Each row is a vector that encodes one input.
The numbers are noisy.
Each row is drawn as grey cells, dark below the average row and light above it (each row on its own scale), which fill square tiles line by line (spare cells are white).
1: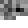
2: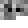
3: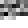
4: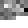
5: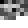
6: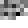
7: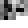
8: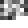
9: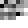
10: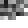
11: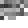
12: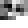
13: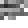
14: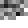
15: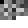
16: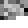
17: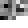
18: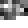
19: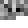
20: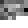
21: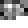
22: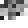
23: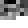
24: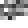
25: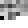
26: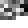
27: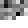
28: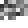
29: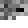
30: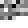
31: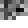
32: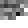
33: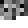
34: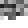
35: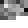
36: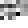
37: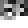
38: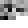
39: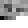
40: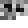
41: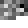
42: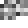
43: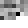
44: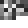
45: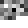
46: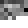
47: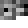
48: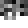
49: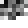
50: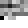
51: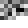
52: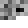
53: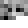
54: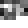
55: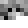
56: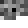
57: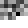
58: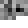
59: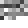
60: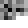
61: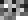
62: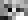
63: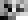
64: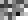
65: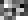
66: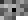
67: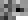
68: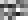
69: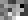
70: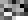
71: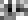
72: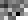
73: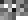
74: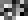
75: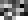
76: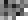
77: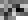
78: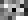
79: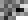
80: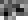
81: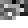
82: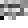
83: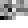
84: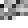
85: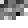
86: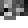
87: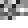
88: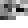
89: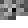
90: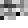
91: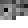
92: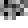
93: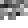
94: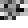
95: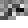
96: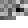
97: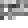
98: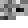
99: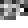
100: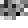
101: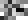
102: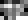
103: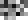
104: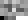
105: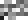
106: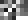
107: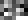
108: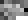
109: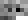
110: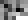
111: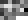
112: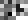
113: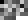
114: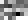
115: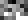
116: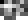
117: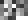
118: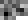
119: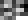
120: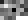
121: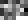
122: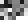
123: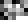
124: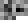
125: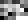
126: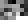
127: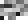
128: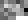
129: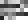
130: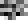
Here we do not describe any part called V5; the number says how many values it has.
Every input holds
either a point on an 8-point line, or a point on a 10-point line, or a value of V5.
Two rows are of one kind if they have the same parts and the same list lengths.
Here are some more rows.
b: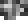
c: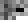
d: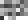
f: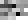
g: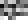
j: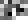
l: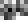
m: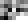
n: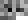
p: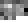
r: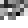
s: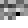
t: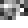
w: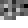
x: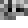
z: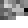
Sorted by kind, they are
b, p, t, w, z
c, j, l, m, n, x
d, f, g, r, s

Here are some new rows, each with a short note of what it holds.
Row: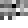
a value of V5
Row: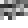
a value of V5
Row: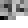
a point on an 8-point line
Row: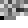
a point on an 8-point line
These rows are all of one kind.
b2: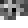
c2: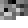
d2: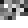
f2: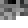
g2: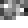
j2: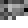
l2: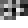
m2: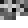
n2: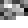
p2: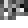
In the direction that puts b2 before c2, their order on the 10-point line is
j2, n2, g2, m2, d2, b2, p2, l2, c2, f2.
